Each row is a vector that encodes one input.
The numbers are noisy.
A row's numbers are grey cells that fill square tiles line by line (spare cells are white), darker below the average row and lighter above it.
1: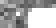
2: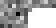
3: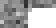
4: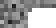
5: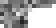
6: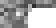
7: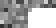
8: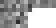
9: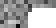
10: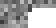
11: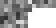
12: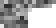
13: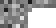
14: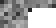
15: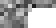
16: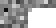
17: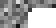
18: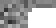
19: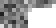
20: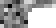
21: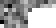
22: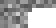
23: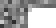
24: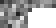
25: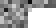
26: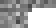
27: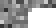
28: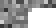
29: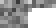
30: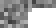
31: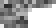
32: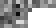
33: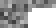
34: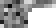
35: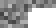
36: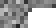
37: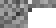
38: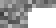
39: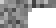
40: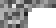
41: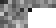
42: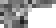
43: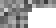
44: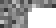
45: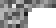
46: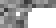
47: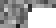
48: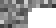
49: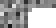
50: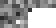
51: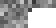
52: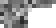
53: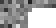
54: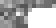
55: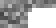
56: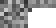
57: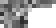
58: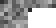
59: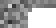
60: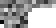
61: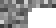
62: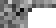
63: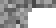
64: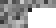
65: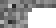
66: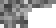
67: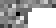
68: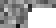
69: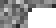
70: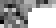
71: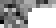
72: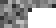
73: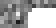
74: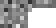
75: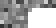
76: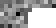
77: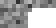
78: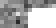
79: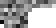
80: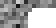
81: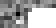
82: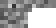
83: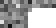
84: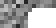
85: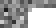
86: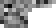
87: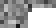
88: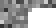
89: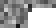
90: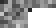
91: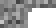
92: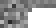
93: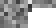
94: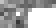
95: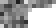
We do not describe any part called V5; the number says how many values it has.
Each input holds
a true/false value and a value of V5, together with a list of up to three points on a 4-point line.
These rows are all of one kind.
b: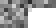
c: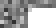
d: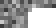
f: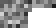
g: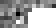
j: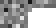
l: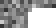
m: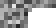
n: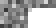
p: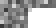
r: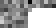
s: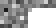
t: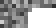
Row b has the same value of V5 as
f, m and r.
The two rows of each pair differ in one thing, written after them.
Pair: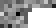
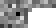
the place on the 4-point line in item 1 of the list
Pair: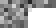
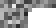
the true/false value
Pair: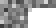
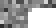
the place on the 4-point line in item 1 of the list
